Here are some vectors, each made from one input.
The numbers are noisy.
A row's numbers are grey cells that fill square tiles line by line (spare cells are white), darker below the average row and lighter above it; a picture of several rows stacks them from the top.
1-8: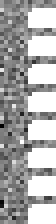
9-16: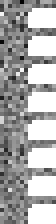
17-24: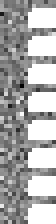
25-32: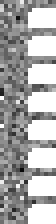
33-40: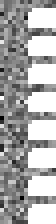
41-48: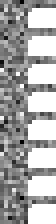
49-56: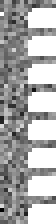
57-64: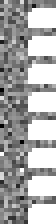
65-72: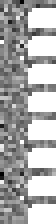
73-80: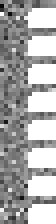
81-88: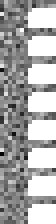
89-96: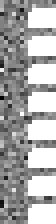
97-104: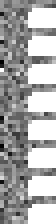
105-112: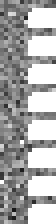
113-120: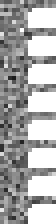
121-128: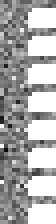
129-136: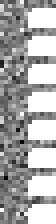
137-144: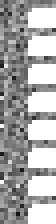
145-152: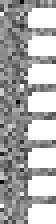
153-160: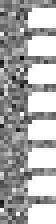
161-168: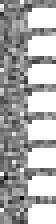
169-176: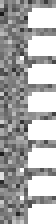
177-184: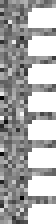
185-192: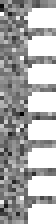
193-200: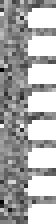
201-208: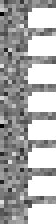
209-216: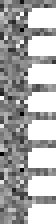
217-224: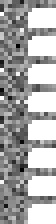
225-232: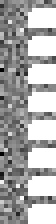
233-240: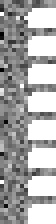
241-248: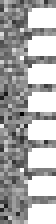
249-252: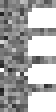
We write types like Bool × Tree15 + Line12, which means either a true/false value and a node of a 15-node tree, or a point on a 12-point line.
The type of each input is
(Line7 + Tree19) × Line11.
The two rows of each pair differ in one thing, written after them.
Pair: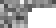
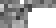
the node of the tree
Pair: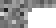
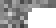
the place on the 11-point line
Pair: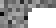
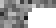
the place on the 11-point line
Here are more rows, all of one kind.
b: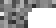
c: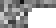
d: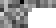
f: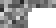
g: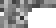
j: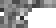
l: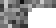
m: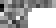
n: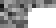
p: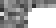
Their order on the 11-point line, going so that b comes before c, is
b, g, j, p, n, m, f, d, l, c.
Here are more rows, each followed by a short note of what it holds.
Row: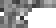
a point on a 7-point line and a point on an 11-point line
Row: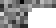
a point on a 7-point line and a point on an 11-point line
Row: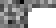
a point on a 7-point line and a point on an 11-point line
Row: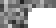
a point on a 7-point line and a point on an 11-point line
